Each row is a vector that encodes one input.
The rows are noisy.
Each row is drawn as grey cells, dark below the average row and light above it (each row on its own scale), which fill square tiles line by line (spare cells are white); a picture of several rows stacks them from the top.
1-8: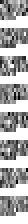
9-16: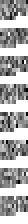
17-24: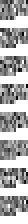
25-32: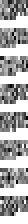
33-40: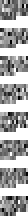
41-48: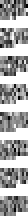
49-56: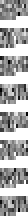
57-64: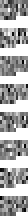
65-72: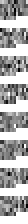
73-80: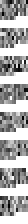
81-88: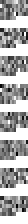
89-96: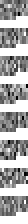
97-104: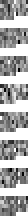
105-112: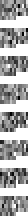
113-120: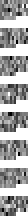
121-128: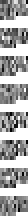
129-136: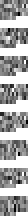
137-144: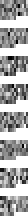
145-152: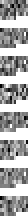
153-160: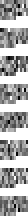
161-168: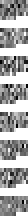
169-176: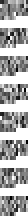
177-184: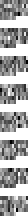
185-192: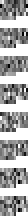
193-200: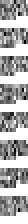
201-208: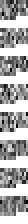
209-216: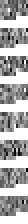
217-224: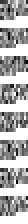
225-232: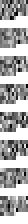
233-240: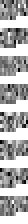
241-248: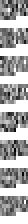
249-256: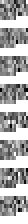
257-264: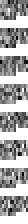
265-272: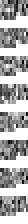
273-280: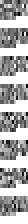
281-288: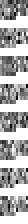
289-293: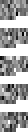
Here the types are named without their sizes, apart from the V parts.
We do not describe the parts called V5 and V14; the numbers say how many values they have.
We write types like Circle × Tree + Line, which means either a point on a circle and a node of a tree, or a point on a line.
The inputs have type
Bool × V14 + Label × V5 + Unit.
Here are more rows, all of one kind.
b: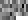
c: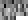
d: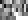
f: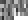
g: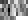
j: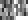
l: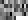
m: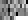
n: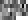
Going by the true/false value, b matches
l and n.
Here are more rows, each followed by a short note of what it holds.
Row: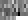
a label and a value of V5
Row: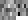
a label and a value of V5
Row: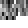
a true/false value and a value of V14
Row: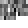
a label and a value of V5
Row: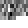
a fixed value
